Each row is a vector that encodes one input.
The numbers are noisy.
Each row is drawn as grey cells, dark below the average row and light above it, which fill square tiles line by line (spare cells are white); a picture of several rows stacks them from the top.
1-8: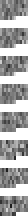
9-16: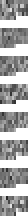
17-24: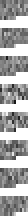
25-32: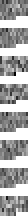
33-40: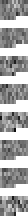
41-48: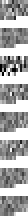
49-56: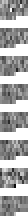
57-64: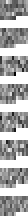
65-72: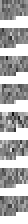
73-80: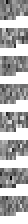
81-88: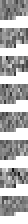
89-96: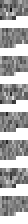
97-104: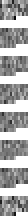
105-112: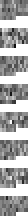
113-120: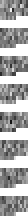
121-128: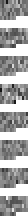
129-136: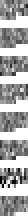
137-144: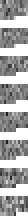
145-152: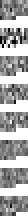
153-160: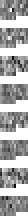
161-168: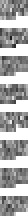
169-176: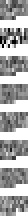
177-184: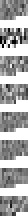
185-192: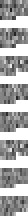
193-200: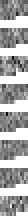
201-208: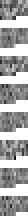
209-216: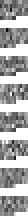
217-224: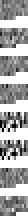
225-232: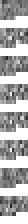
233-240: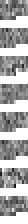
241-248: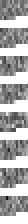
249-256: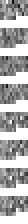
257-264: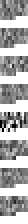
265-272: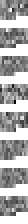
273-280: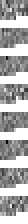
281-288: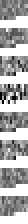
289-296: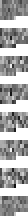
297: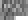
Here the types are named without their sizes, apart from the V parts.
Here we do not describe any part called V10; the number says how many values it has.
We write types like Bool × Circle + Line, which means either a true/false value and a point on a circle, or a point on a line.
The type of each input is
List(Bool × (Circle + V10)).
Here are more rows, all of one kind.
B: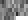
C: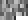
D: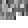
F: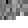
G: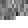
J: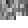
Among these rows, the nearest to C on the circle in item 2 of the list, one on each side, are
F and J.
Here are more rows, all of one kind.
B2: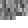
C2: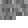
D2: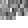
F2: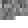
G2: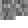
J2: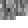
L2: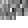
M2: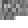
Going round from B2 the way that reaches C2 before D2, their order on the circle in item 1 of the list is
B2, C2, G2, M2, F2, D2, J2, L2.
